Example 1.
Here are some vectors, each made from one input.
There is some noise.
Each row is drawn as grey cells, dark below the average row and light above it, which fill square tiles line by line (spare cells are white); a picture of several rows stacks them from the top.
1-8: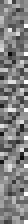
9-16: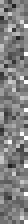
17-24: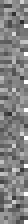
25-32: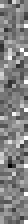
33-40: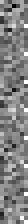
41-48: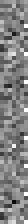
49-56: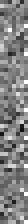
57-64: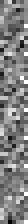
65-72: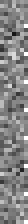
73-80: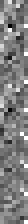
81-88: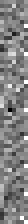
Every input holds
a point on a 17-point line.
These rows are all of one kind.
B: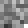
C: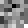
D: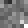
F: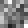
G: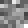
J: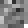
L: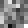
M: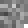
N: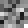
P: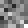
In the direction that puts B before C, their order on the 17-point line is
L, F, J, B, M, G, D, P, C, N.
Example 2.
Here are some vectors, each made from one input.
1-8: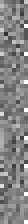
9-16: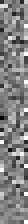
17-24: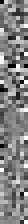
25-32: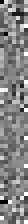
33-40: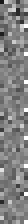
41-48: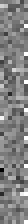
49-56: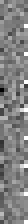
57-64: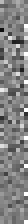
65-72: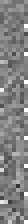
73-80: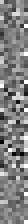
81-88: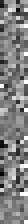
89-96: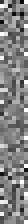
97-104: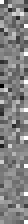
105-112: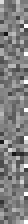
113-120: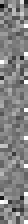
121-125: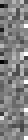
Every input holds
a point on an 18-point circle.
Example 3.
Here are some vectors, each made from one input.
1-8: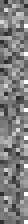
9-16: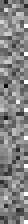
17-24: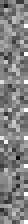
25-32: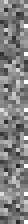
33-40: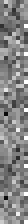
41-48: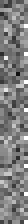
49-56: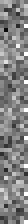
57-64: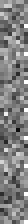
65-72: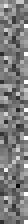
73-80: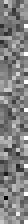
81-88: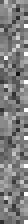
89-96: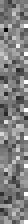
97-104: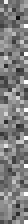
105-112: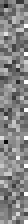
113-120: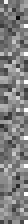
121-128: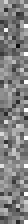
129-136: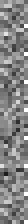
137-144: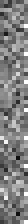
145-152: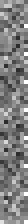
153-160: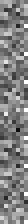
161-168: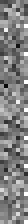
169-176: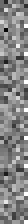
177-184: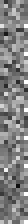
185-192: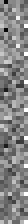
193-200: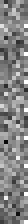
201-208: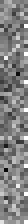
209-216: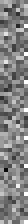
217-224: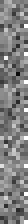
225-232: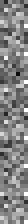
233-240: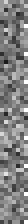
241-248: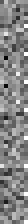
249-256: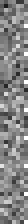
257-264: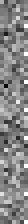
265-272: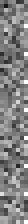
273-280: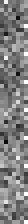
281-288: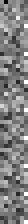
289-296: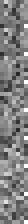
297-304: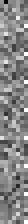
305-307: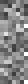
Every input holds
four true/false values.
